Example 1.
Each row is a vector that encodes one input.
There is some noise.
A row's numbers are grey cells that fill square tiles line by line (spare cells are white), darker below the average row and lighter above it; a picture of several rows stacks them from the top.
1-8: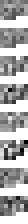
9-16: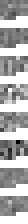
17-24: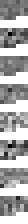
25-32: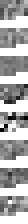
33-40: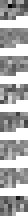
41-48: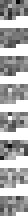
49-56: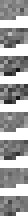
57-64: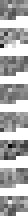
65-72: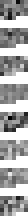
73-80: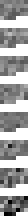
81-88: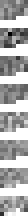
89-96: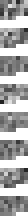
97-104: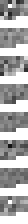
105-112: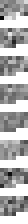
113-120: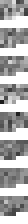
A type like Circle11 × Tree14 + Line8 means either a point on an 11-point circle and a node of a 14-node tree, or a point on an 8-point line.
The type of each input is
Bool × Bool × Bool × Bool × Circle10 + Unit.
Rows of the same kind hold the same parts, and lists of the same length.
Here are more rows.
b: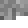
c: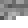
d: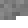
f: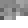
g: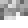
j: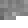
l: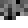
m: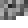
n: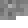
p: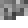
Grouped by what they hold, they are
b, c, d, f, j, l, m, n, p
g

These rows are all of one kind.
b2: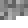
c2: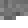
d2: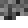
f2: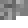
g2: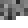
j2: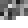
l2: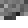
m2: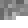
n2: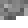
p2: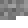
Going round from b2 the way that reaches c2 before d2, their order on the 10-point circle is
b2, c2, l2, d2, j2, f2, p2, g2, n2, m2.
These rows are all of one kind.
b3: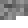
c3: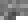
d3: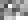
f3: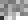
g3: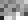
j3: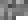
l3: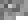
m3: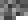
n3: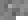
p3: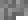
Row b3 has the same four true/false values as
c3 and p3.
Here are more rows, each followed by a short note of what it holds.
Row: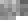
a fixed value
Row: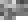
a fixed value
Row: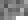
a point on a 10-point circle and four true/false values
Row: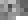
a fixed value
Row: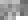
a fixed value
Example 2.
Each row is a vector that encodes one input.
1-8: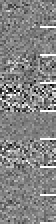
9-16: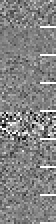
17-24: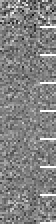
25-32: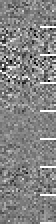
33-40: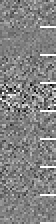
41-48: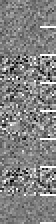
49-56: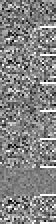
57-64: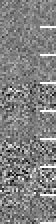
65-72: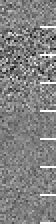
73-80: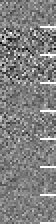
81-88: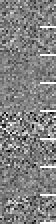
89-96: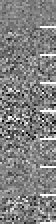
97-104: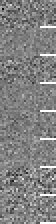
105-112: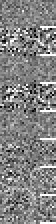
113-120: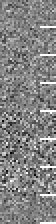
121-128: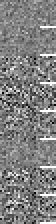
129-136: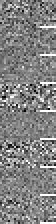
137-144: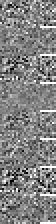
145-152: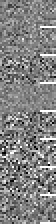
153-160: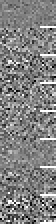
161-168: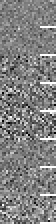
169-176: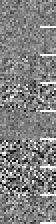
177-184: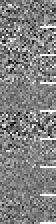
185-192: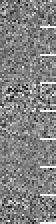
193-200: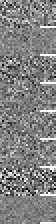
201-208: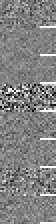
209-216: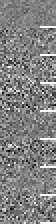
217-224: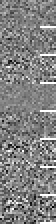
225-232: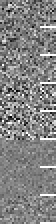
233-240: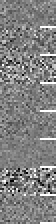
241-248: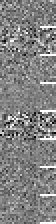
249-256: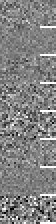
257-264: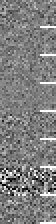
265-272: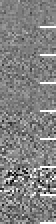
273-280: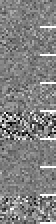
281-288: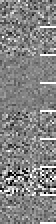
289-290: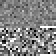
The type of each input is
(Circle8 + Unit) × Line9 × Line16.
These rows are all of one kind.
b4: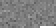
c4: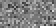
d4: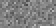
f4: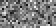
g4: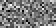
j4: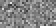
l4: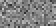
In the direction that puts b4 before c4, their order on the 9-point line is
g4, d4, j4, l4, b4, c4, f4.
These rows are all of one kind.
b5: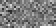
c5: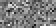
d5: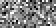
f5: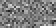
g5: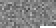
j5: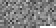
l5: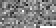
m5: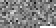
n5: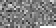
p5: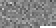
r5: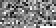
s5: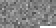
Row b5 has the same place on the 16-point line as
c5 and m5.
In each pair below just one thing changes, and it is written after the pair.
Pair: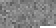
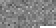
the place on the 16-point line
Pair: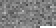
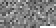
the place on the 16-point line
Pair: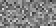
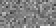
the place on the 9-point line
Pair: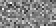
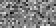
the place on the 8-point circle
